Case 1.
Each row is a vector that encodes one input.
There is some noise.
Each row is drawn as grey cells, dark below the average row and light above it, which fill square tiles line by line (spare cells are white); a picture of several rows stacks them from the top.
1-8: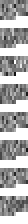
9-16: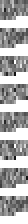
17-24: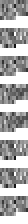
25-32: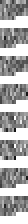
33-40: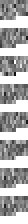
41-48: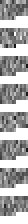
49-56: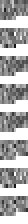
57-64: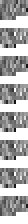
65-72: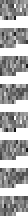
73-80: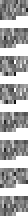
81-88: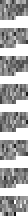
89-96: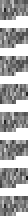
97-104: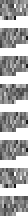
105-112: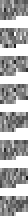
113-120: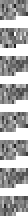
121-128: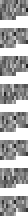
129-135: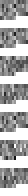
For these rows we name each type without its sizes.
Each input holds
a label.
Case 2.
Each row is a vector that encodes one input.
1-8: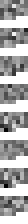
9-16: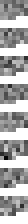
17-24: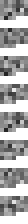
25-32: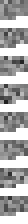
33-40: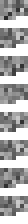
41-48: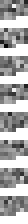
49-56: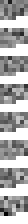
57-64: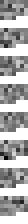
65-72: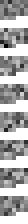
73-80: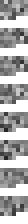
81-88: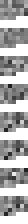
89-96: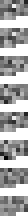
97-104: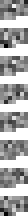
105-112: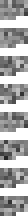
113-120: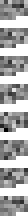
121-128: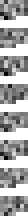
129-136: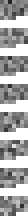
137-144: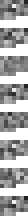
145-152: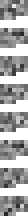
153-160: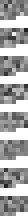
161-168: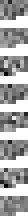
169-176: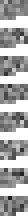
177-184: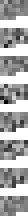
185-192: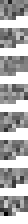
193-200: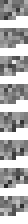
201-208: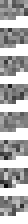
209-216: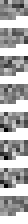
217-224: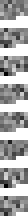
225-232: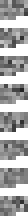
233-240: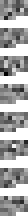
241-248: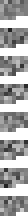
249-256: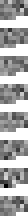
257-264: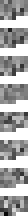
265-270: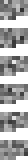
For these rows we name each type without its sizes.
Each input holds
a point on a line.
